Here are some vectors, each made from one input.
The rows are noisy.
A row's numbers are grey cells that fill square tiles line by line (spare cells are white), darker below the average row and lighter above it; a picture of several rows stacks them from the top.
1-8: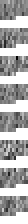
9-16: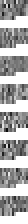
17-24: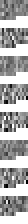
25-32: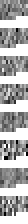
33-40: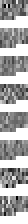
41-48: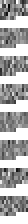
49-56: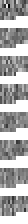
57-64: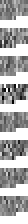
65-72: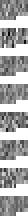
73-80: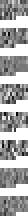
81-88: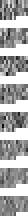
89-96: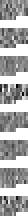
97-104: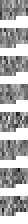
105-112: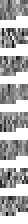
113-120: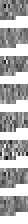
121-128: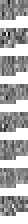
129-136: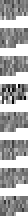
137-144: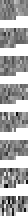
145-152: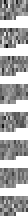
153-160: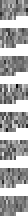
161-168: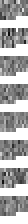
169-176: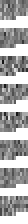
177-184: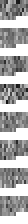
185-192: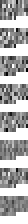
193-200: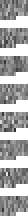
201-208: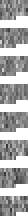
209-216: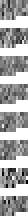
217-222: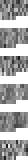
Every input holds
either a point on a 6-point circle and a point on a 20-point line, or a point on an 8-point line.
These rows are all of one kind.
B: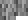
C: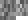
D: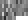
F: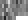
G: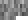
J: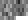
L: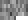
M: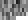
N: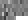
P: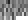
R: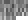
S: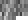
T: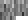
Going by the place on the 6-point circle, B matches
G and S.
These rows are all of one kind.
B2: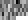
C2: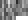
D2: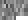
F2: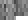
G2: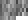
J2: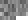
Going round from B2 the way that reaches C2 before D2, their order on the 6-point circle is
B2, G2, F2, C2, J2, D2.
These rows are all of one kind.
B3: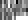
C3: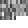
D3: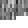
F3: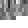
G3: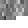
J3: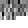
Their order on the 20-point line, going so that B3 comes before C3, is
J3, B3, D3, C3, F3, G3.
